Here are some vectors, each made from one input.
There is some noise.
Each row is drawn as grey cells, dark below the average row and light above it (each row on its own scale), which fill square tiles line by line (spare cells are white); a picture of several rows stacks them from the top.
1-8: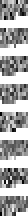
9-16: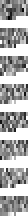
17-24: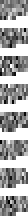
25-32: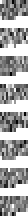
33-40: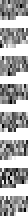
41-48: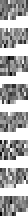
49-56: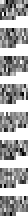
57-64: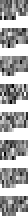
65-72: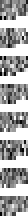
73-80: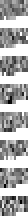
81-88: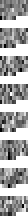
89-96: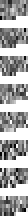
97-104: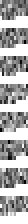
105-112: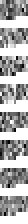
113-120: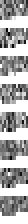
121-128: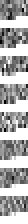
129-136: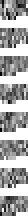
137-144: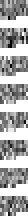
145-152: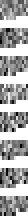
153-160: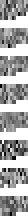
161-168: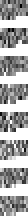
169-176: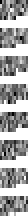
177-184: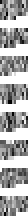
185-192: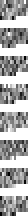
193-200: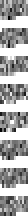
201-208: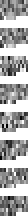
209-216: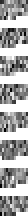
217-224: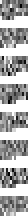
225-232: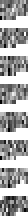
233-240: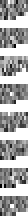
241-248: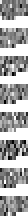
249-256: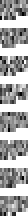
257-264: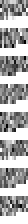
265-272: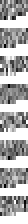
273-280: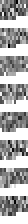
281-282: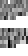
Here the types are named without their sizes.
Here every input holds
either three true/false values, or a list of points on a line.
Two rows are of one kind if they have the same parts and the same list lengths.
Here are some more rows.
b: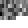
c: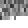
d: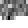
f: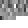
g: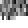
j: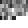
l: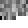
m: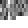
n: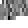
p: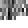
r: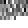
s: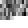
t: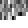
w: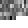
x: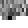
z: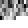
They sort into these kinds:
b
c, f, j, l, m, r, s, t, z
d, g, n, p, x
w

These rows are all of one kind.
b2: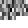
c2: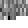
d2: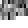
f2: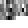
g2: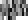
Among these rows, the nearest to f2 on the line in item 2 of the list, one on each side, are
c2 and d2.
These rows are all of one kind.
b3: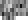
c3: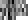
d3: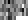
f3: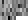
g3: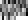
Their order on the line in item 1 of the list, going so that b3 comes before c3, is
g3, b3, f3, c3, d3.
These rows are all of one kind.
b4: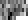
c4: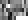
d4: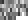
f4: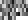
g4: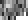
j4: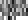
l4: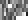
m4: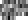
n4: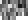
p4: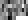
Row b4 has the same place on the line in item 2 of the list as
c4, d4, g4 and m4.
